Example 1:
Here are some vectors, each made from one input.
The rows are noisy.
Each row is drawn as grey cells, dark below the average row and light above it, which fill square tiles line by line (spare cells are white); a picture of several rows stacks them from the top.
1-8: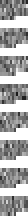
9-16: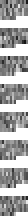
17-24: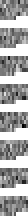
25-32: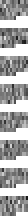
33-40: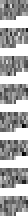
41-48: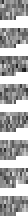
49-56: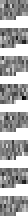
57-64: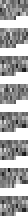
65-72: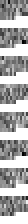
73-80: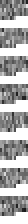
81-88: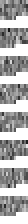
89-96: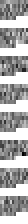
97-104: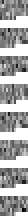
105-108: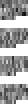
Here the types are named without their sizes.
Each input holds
either a point on a circle, or a label.
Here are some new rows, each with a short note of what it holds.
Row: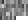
a label
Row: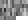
a label
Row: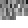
a point on a circle
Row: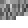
a label
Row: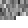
a label
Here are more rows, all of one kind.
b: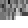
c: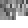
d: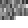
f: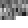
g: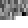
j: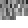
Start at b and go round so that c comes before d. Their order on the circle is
b, c, j, d, f, g.
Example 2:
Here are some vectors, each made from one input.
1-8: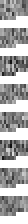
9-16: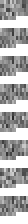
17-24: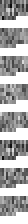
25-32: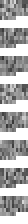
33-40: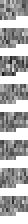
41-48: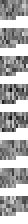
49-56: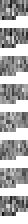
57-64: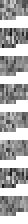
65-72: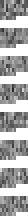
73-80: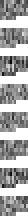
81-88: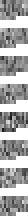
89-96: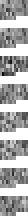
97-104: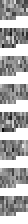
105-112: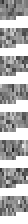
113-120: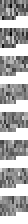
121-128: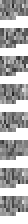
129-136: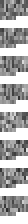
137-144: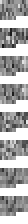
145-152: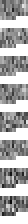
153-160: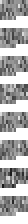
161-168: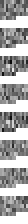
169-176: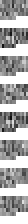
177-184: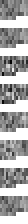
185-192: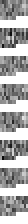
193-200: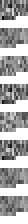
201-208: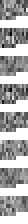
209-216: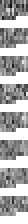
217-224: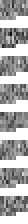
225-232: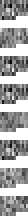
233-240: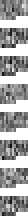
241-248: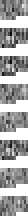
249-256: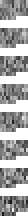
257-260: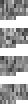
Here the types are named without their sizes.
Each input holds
either a point on a circle, or a label.
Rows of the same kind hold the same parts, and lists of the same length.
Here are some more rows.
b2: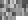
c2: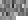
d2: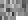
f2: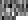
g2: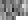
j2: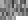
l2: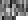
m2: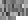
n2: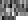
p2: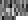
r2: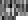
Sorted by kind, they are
b2, c2, d2, g2, j2, m2
f2, l2, n2, p2, r2

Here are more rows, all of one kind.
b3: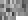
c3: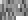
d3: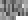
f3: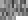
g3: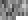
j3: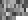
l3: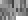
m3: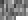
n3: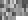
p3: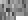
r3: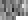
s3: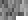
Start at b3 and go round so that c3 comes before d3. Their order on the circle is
b3, p3, c3, l3, f3, d3, r3, g3, s3, m3, j3, n3.
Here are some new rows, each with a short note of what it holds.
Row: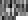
a label
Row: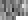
a point on a circle
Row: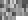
a point on a circle
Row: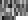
a label
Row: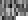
a label
